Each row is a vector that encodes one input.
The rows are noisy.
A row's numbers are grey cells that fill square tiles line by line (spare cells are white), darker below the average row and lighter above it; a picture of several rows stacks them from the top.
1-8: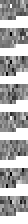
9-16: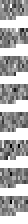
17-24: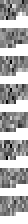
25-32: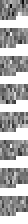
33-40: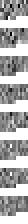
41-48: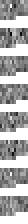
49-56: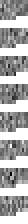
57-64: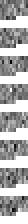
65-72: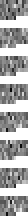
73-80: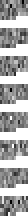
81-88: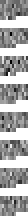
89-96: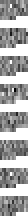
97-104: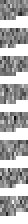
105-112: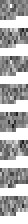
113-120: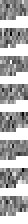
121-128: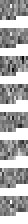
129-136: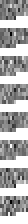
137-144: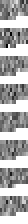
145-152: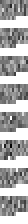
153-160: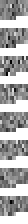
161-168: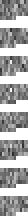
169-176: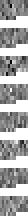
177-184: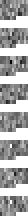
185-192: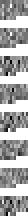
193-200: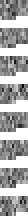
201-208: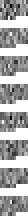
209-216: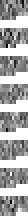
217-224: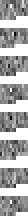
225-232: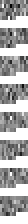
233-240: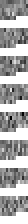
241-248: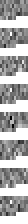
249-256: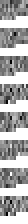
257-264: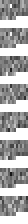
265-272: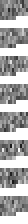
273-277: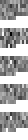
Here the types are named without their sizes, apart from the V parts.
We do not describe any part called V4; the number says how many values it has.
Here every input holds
a value of V4, together with a list of points on a line.
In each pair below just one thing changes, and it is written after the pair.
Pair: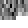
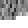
the place on the line in item 1 of the list
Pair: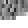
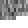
the place on the line in item 1 of the list
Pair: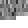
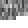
the value of V4
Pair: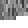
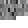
the value of V4
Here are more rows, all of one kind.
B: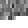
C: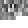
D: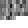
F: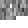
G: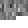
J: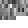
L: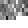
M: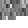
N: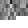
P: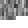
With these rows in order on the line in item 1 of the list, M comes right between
B and J.
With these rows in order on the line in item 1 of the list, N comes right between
B and G.
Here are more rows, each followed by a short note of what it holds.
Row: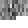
a value of V4, together with a list of one item
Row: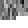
a value of V4, together with a list of one item
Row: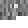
a value of V4, together with a list of three items
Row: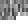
a value of V4, together with a list of one item
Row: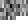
a value of V4, together with the empty list
